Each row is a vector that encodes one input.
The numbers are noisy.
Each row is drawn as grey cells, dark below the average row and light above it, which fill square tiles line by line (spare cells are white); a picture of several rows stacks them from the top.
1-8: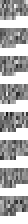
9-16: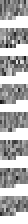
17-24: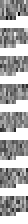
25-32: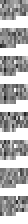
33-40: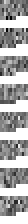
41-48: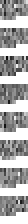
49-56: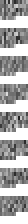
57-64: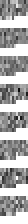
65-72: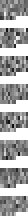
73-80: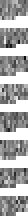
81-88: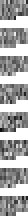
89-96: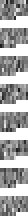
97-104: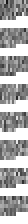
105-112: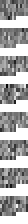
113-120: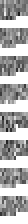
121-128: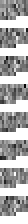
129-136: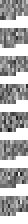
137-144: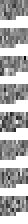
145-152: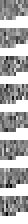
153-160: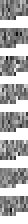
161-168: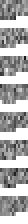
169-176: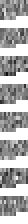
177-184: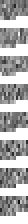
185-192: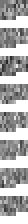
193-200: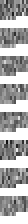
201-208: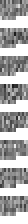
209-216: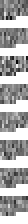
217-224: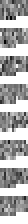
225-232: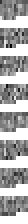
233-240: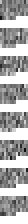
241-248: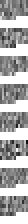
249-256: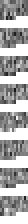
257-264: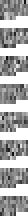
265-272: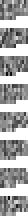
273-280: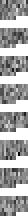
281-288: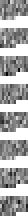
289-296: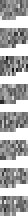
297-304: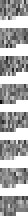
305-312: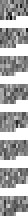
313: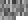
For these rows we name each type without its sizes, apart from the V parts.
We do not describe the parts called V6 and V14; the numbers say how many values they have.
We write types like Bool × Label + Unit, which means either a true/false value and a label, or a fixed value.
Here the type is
(Bool × Bool × Bool + V14) × Tree + V6.
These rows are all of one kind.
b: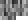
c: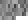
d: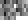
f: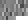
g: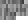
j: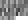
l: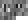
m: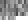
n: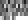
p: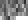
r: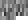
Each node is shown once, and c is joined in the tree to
f, j, l and p.
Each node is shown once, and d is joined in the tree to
g.
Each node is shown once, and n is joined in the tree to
p.
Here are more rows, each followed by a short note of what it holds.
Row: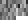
a value of V6
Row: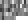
a node of a tree and three true/false values
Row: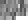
a node of a tree and a value of V14
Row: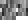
a value of V6
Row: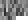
a node of a tree and a value of V14
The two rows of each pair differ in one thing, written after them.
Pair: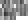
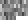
the value of V14
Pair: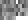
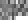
the node of the tree
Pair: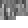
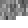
the value of V14
